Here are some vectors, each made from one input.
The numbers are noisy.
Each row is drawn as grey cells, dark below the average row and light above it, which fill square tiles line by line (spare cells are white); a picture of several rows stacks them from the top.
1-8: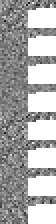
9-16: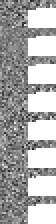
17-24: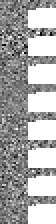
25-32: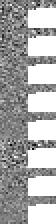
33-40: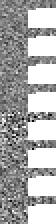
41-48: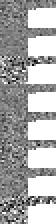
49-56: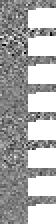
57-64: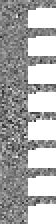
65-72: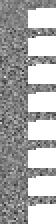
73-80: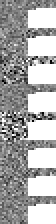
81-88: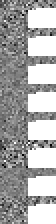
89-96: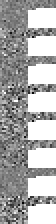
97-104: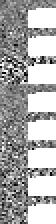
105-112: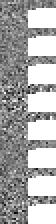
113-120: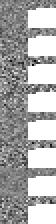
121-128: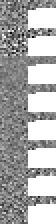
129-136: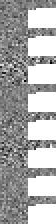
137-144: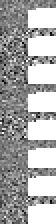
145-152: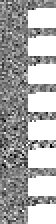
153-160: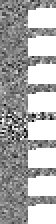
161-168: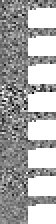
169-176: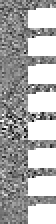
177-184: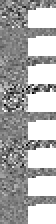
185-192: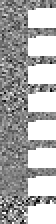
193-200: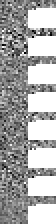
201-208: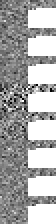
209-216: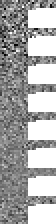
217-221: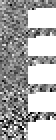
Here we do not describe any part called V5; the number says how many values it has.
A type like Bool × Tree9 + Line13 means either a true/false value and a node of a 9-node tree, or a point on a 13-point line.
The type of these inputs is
Bool × Bool × Bool × Bool × Tree9 × V5 + List2(Circle8).
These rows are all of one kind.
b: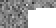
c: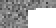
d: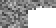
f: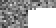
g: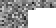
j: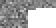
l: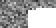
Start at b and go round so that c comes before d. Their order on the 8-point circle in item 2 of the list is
b, c, f, g, j, d, l.
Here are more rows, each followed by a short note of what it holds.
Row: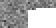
a node of a 9-node tree, four true/false values and a value of V5
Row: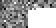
the empty list
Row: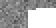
a node of a 9-node tree, four true/false values and a value of V5
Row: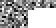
a list of two items
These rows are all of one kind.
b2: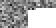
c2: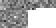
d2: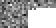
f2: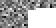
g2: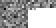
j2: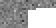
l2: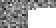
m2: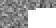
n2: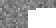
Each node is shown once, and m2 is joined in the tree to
b2, j2 and n2.
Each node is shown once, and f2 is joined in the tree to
b2.
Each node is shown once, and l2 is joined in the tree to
n2.
